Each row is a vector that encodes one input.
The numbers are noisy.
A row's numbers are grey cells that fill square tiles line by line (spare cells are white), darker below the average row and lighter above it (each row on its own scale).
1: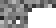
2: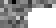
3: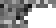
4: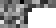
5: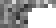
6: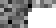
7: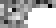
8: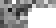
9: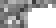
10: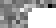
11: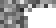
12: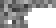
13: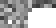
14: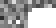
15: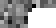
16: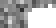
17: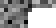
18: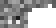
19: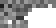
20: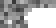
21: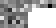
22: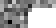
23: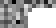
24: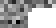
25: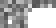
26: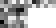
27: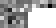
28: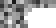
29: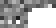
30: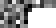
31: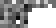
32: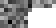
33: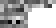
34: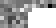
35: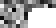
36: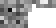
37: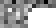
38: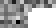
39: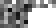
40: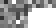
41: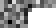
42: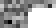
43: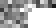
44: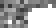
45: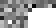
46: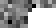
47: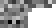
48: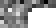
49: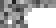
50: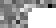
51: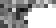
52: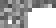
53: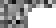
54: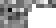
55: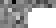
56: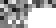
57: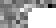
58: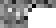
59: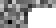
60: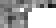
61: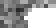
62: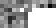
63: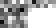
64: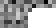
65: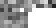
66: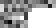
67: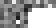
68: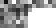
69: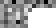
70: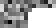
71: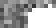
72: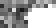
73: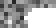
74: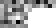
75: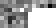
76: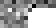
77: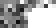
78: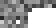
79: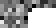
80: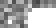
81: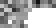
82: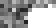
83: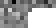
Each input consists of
a true/false value, together with either a fixed value, or a node of an 11-node tree.
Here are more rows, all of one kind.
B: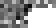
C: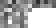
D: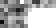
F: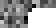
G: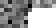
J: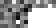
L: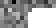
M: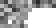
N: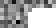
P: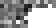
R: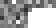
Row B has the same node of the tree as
G, L and P.
